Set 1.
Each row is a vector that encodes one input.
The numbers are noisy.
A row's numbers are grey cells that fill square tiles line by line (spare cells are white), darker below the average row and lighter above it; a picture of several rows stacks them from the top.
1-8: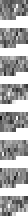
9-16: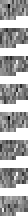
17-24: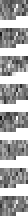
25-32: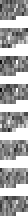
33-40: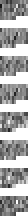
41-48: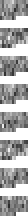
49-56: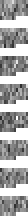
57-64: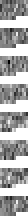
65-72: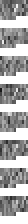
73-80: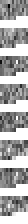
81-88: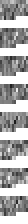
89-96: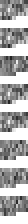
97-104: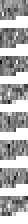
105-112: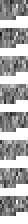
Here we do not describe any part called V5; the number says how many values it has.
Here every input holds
either a point on a 10-point line, or a point on an 11-point line, or a value of V5.
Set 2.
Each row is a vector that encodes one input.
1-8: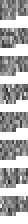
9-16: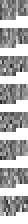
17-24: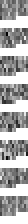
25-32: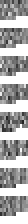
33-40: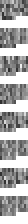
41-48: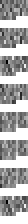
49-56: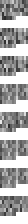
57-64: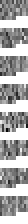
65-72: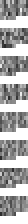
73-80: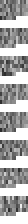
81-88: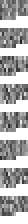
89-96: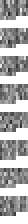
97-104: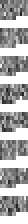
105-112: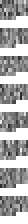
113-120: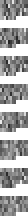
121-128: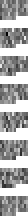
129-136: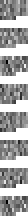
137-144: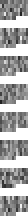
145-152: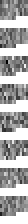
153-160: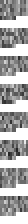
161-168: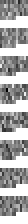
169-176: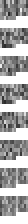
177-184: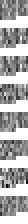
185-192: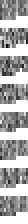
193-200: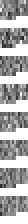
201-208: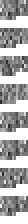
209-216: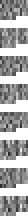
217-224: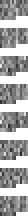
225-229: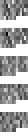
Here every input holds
either a point on a 10-point line, or a list of up to two points on a 5-point line.
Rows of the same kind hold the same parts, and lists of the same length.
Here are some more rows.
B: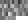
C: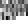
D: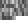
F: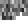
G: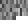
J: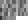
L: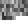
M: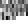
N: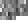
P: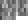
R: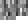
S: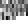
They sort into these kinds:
B, G
C, M, S
D, F, L, N, R
J, P

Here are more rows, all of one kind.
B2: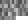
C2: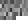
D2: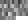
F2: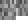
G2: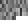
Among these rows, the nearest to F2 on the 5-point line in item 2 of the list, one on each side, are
B2 and G2.
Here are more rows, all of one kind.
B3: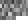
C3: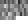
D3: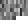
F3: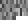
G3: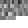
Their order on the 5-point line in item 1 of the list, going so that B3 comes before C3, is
D3, F3, B3, G3, C3.
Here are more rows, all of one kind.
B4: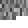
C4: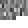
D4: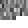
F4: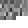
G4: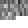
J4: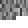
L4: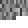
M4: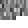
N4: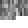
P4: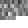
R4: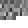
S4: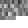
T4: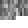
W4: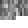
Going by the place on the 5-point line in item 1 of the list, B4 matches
F4, J4, L4 and R4.
